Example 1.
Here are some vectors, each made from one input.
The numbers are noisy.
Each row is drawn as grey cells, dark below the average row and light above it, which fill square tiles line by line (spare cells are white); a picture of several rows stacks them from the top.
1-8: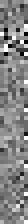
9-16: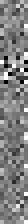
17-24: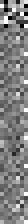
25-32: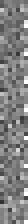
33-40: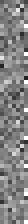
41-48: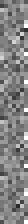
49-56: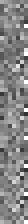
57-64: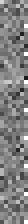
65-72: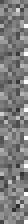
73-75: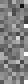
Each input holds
a list of up to two points on a 9-point circle.
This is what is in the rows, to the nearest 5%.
All of them are lists of up to two points on a 9-point circle: about 5% are empty, 50% hold one and 45% two.
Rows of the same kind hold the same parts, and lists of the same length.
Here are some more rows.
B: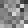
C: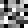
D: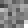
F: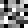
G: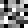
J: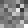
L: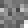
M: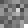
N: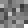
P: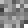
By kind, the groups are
B, D, J, L, M
C, F, G
N, P

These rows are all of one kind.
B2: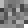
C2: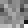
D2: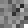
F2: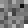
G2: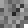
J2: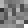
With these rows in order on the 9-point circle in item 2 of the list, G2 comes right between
D2 and J2.
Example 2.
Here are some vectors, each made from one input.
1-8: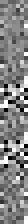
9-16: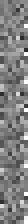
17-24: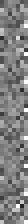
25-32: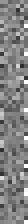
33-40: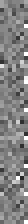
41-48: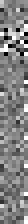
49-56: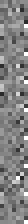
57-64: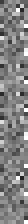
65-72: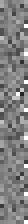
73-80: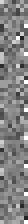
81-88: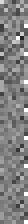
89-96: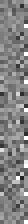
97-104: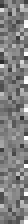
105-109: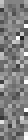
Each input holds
a list of up to two points on a 4-point line.
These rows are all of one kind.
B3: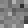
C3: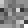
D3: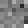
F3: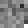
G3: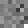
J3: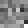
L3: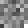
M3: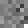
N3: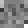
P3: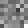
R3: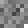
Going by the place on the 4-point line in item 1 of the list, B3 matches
D3, F3 and N3.
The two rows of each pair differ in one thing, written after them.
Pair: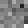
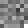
the place on the 4-point line in item 1 of the list
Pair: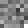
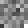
the place on the 4-point line in item 2 of the list
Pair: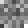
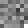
the place on the 4-point line in item 2 of the list
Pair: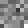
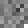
the place on the 4-point line in item 1 of the list
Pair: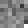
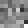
the place on the 4-point line in item 1 of the list
